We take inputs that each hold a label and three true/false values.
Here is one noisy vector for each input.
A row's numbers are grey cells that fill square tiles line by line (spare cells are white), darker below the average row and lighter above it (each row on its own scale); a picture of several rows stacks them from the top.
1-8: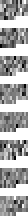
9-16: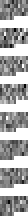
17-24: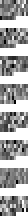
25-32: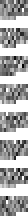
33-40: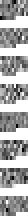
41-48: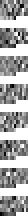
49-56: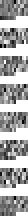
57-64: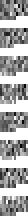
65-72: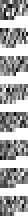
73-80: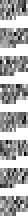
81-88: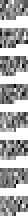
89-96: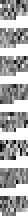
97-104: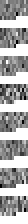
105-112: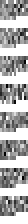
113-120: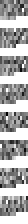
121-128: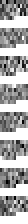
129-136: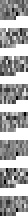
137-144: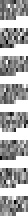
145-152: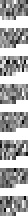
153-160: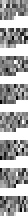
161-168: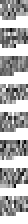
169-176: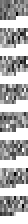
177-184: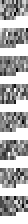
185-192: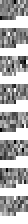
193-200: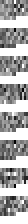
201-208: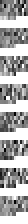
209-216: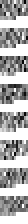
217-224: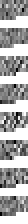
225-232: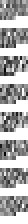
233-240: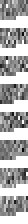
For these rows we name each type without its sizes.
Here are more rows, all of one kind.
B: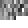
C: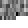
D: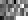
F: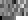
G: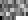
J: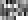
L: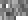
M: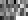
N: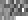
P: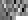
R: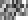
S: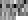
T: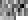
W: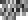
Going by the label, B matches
D, F, G and M.
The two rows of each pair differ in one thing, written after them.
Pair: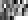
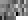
the label
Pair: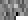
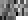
one of the three true/false values
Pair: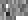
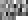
one of the three true/false values
